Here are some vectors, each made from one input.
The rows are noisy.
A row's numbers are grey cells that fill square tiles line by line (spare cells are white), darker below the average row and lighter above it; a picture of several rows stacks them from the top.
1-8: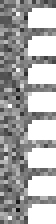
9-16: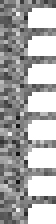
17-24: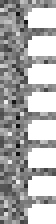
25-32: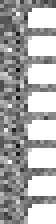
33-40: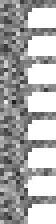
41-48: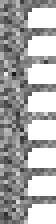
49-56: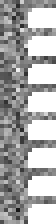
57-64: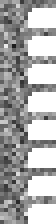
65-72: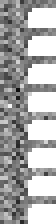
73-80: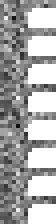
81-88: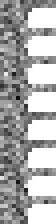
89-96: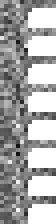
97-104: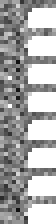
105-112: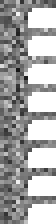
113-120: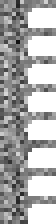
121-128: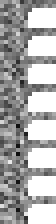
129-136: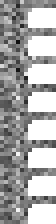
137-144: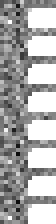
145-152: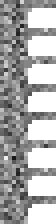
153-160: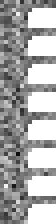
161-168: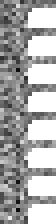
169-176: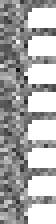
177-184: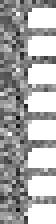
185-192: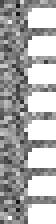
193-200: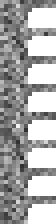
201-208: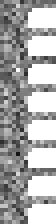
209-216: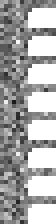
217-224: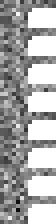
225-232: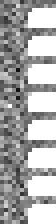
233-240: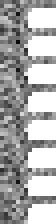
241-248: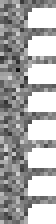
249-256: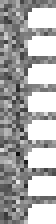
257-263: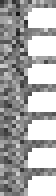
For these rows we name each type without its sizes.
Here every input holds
either a point on a circle and a true/false value, or a point on a line.
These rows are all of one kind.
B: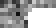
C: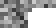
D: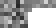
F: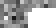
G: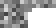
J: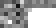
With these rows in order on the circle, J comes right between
D and F.
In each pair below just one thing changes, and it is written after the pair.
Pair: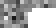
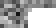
the true/false value
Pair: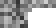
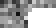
the true/false value
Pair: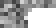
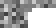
the true/false value
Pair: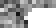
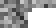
the true/false value
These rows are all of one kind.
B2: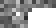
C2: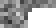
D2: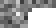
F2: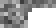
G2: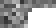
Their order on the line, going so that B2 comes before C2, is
B2, D2, C2, F2, G2.
